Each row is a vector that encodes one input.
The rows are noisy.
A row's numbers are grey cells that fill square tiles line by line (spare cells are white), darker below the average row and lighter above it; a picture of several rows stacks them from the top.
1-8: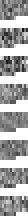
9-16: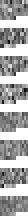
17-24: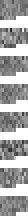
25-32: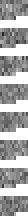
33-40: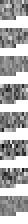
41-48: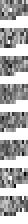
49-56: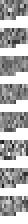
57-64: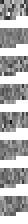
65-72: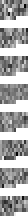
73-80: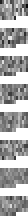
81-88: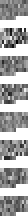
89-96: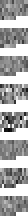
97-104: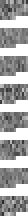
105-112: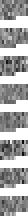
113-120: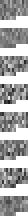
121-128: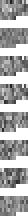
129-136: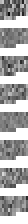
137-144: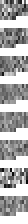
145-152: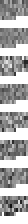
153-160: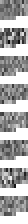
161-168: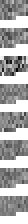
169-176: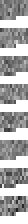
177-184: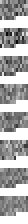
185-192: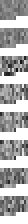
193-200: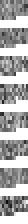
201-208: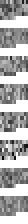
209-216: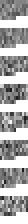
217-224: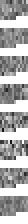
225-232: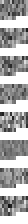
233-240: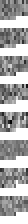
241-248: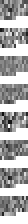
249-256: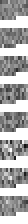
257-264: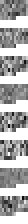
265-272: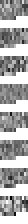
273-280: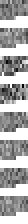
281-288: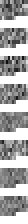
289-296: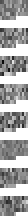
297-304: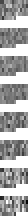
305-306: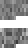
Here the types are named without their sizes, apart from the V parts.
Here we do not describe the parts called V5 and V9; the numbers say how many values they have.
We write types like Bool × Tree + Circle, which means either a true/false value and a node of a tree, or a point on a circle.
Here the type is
Bool × (Tree + V9) × V5.
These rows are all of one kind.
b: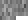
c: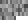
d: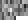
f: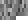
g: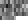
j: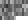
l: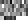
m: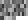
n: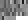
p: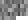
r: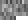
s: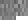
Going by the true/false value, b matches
f, l and r.
